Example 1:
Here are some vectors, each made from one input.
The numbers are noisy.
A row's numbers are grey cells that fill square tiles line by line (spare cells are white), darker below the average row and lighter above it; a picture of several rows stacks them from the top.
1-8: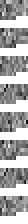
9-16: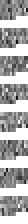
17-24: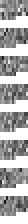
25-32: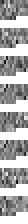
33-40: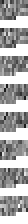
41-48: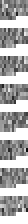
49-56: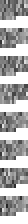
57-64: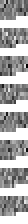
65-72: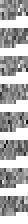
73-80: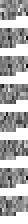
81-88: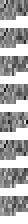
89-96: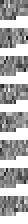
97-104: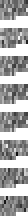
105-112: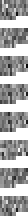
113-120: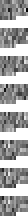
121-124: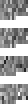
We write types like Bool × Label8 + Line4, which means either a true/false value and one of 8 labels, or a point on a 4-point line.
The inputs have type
Label9.
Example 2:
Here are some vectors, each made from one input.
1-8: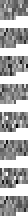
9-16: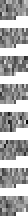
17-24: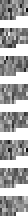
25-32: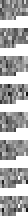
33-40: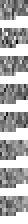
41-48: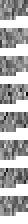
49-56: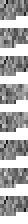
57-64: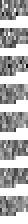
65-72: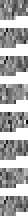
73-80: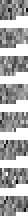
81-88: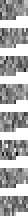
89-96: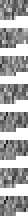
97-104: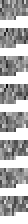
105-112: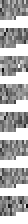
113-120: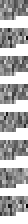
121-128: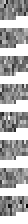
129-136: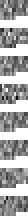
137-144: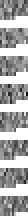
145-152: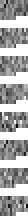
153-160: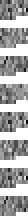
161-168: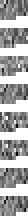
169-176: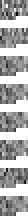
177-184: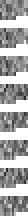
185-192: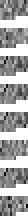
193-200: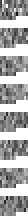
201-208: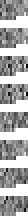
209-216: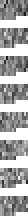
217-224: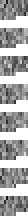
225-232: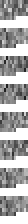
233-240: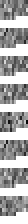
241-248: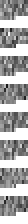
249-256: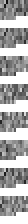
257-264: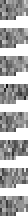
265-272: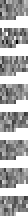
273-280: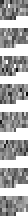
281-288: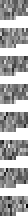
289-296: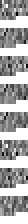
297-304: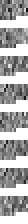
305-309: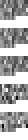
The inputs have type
Label8.
